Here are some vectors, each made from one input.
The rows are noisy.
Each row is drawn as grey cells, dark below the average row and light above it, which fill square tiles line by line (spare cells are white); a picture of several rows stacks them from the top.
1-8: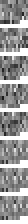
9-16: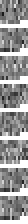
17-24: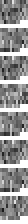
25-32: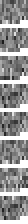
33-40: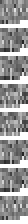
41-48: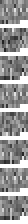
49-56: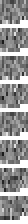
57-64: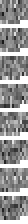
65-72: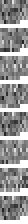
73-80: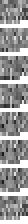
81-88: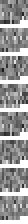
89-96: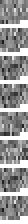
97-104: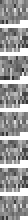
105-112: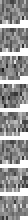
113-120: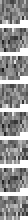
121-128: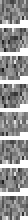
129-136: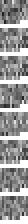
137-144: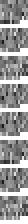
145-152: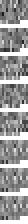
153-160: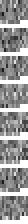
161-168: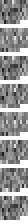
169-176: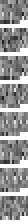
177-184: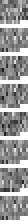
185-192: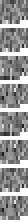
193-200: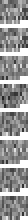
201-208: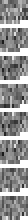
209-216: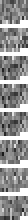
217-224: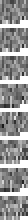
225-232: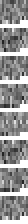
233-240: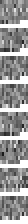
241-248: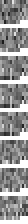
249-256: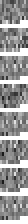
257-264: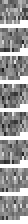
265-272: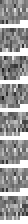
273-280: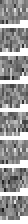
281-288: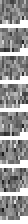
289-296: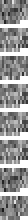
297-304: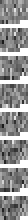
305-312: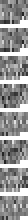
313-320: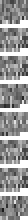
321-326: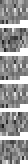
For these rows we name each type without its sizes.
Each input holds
a point on a circle.
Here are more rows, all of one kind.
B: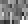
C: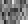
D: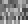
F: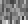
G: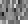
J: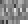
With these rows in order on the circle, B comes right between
C and J.
